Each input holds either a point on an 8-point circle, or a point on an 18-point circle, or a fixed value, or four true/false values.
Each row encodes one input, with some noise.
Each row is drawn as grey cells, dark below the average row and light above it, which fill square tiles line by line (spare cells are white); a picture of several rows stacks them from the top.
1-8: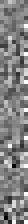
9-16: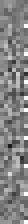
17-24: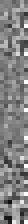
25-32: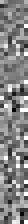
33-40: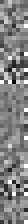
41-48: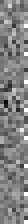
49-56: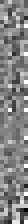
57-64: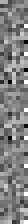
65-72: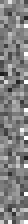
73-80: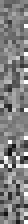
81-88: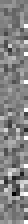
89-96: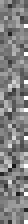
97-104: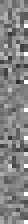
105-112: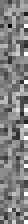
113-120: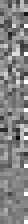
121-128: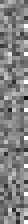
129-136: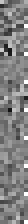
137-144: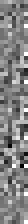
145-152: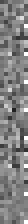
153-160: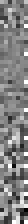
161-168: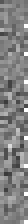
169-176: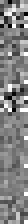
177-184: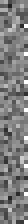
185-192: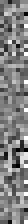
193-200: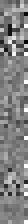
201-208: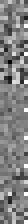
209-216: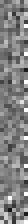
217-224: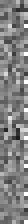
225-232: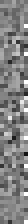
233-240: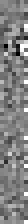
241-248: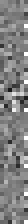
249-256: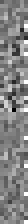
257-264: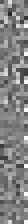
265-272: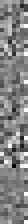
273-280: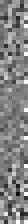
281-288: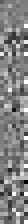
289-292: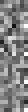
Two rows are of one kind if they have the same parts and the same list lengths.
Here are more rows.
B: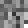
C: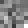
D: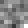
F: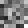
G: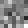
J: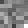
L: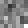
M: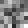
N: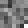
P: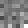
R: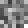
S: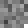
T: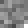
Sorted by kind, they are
B, F, L, N, R
C, D, G, J, M, T
P
S

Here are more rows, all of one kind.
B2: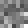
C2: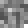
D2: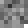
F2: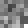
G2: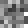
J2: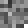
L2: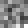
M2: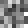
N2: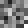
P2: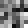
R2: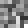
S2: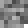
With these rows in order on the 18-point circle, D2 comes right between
B2 and S2.
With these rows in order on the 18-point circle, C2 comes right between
R2 and S2.
